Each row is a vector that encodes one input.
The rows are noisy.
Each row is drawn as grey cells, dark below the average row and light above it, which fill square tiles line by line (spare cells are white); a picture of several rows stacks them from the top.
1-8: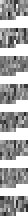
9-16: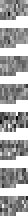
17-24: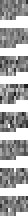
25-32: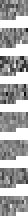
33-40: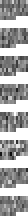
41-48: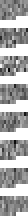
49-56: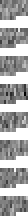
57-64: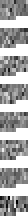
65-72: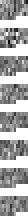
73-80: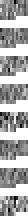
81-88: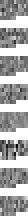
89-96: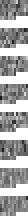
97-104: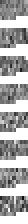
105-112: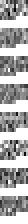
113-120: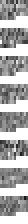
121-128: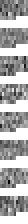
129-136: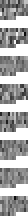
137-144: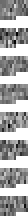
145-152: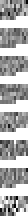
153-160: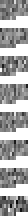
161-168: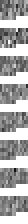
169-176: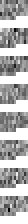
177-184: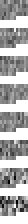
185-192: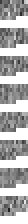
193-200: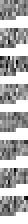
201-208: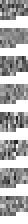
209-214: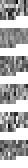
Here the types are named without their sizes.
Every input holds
a point on a line, together with a list of items, each either a point on a circle, or a label.
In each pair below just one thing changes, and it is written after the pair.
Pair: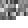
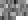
the label in item 2 of the list
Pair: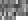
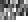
the place on the line
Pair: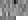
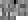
the place on the line
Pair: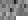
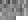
the place on the line
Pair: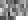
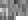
the label in item 1 of the list
